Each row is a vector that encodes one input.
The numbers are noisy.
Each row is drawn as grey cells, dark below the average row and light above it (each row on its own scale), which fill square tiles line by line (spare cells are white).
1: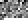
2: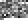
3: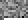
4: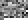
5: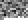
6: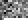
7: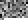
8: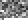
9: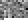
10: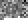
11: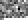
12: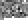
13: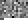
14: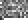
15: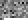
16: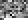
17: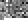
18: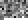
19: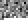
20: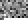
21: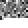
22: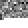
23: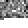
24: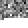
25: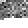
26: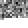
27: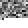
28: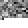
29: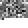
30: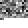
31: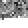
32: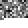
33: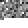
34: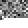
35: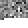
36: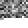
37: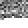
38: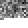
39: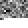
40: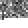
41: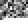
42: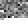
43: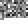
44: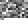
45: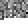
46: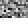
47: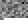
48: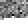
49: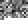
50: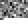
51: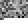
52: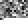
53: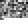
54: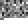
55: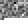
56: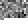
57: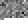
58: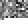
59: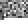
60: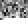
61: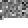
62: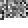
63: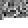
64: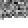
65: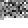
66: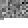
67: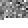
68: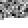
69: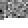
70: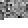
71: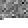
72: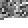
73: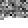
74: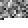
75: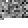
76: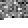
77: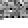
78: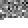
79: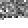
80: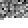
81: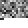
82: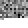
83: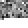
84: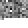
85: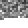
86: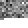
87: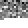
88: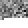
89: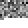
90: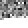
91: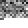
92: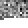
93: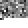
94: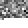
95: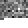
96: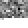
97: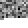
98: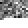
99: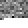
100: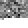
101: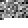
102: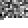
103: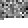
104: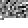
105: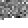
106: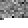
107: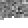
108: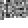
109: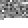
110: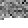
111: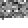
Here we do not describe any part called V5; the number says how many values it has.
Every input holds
a value of V5, together with either a point on a 4-point line, or a point on a 6-point line.
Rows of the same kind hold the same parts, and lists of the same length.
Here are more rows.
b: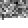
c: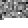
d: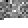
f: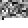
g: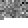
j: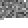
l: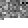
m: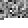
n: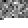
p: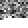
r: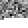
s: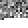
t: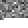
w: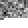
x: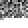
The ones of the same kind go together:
b, d, f, j, m, r, s
c, g, l, n, p, t, w, x

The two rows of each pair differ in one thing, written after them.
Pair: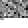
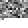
the place on the 4-point line
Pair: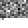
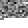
the value of V5
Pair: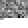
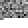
the place on the 4-point line
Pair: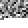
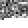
the place on the 4-point line
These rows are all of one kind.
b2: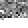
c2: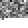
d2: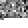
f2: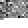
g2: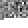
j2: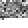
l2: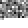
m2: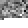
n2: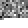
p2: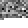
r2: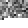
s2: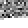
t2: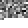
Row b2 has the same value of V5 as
j2, r2 and t2.
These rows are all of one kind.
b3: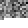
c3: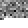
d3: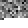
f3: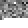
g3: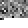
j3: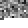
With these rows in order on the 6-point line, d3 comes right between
f3 and j3.
